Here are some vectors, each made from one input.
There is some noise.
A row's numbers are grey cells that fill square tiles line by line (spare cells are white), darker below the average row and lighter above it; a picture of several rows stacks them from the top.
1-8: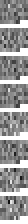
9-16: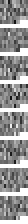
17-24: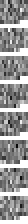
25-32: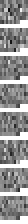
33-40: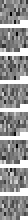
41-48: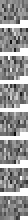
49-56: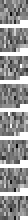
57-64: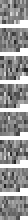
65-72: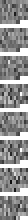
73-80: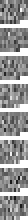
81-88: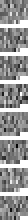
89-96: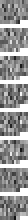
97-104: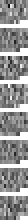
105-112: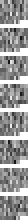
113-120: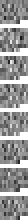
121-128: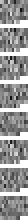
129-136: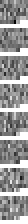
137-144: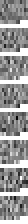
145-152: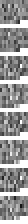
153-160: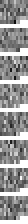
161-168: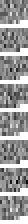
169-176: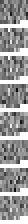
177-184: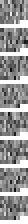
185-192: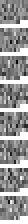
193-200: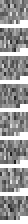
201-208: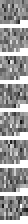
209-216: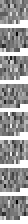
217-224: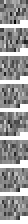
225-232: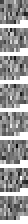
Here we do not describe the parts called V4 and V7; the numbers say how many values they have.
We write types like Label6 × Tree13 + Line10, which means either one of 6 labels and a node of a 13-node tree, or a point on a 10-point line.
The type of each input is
Label8 × V4 + Line11 + V7.
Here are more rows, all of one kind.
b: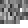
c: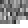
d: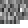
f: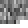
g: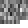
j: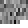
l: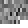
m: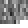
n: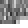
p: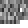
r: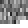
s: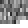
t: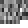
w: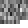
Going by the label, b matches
c, r and s.
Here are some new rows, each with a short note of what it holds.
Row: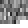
one of 8 labels and a value of V4
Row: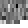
a value of V7
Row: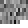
one of 8 labels and a value of V4
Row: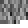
one of 8 labels and a value of V4
